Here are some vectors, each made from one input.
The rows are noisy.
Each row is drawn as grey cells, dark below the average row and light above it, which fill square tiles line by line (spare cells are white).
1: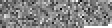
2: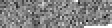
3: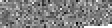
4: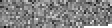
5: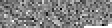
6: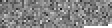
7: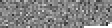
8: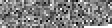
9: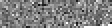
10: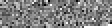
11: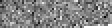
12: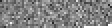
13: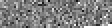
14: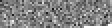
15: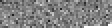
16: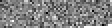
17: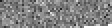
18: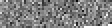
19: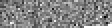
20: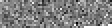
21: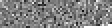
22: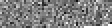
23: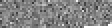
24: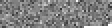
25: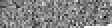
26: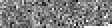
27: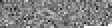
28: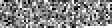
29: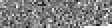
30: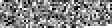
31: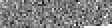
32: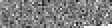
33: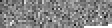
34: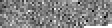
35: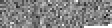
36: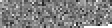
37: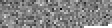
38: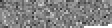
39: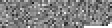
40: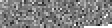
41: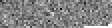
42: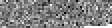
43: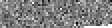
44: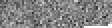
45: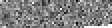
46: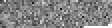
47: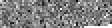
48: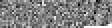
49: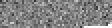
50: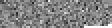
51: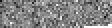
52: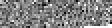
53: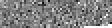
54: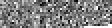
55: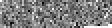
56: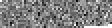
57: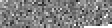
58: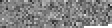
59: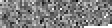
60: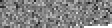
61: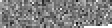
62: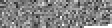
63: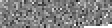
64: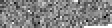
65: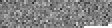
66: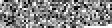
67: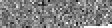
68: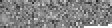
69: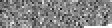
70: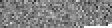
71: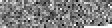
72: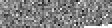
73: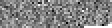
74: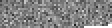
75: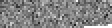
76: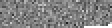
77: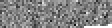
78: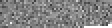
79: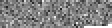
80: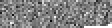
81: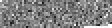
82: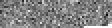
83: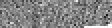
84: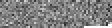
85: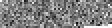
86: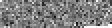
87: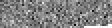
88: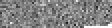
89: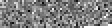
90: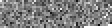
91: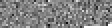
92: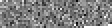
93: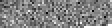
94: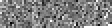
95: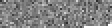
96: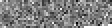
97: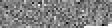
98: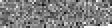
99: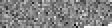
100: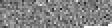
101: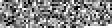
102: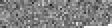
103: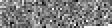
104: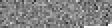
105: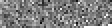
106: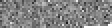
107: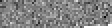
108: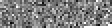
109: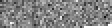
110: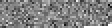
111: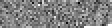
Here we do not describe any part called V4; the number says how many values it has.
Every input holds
a list of up to two items, each a point on a 5-point line and a value of V4.
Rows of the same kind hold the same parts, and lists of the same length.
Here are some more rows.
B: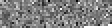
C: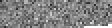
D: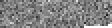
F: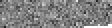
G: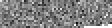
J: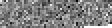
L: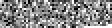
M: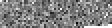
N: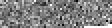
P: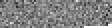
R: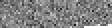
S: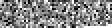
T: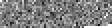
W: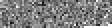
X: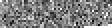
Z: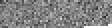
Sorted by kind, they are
B, G, J, M, N, T, W, X
C, D, F, P, R, Z
L, S

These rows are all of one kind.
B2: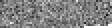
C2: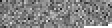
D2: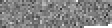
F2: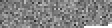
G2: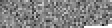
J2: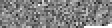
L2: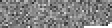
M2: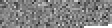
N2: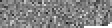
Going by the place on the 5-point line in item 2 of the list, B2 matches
C2, L2 and N2.
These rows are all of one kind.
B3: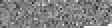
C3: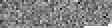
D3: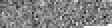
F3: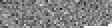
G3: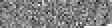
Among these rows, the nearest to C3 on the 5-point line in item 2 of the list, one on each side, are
B3 and F3.
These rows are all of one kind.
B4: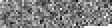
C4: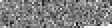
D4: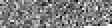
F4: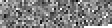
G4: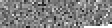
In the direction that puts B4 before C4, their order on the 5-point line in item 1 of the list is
D4, B4, F4, C4, G4.
